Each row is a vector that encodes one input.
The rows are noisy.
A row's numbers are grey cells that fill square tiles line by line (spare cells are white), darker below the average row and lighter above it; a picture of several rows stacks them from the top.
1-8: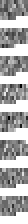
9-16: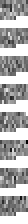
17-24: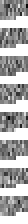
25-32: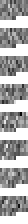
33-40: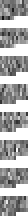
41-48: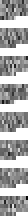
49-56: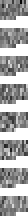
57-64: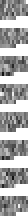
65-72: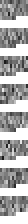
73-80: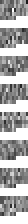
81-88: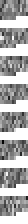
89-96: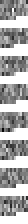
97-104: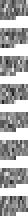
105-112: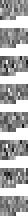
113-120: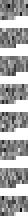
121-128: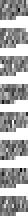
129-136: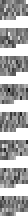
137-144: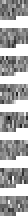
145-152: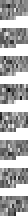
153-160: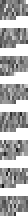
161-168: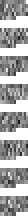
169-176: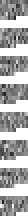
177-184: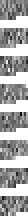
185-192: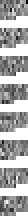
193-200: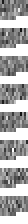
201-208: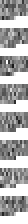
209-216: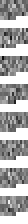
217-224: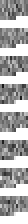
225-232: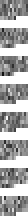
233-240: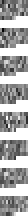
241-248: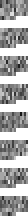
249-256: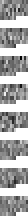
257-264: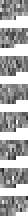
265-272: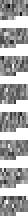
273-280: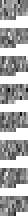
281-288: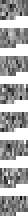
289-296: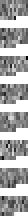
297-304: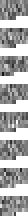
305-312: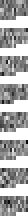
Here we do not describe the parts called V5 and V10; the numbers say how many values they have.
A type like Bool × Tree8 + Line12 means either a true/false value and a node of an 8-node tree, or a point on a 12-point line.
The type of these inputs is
Bool × Label12 + (Line9 + V5) × V10.
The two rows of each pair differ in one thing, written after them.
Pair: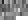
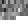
the place on the 9-point line
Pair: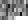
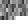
the value of V10
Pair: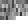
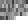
the place on the 9-point line
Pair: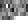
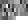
the place on the 9-point line
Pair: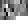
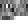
the place on the 9-point line
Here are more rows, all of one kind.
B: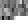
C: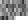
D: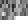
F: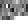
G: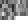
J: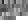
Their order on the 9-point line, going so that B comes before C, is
B, F, J, C, D, G.
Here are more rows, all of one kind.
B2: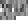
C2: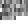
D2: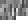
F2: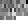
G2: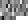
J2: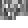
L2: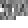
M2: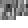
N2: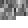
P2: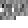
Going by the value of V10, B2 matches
C2, L2 and P2.
